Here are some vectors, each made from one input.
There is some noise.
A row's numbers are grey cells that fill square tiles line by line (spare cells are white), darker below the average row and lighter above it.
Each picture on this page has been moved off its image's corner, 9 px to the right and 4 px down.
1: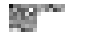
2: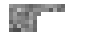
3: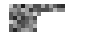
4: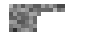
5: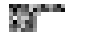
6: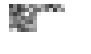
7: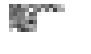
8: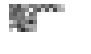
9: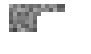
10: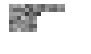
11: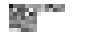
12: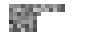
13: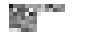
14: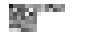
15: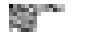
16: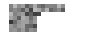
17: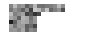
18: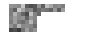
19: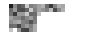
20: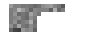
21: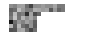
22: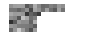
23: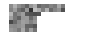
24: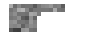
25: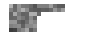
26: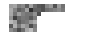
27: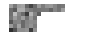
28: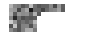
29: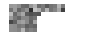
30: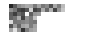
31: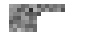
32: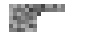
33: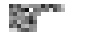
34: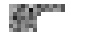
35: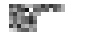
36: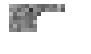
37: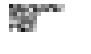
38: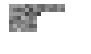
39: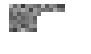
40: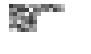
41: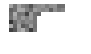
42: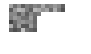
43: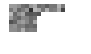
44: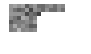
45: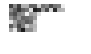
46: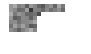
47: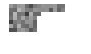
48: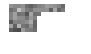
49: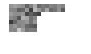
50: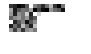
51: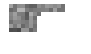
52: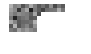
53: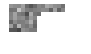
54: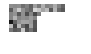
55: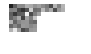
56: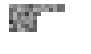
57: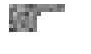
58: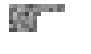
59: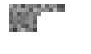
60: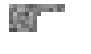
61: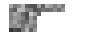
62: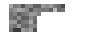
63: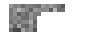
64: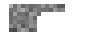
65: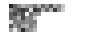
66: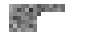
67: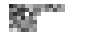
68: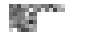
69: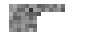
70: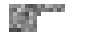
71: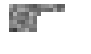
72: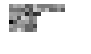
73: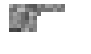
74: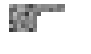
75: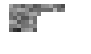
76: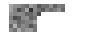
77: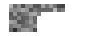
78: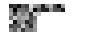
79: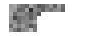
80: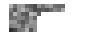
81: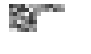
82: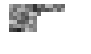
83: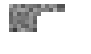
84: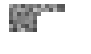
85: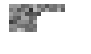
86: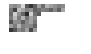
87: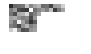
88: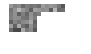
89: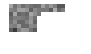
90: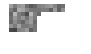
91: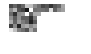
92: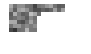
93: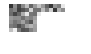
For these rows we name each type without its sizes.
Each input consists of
either a fixed value, or a node of a tree, or three true/false values.
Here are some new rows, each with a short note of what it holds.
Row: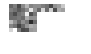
a node of a tree
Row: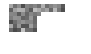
three true/false values
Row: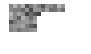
three true/false values
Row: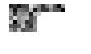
a fixed value
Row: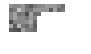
three true/false values
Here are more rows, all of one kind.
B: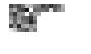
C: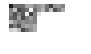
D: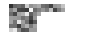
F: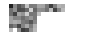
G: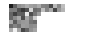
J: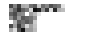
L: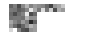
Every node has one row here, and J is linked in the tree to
F and L.
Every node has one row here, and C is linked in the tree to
F and G.
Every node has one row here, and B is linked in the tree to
D.
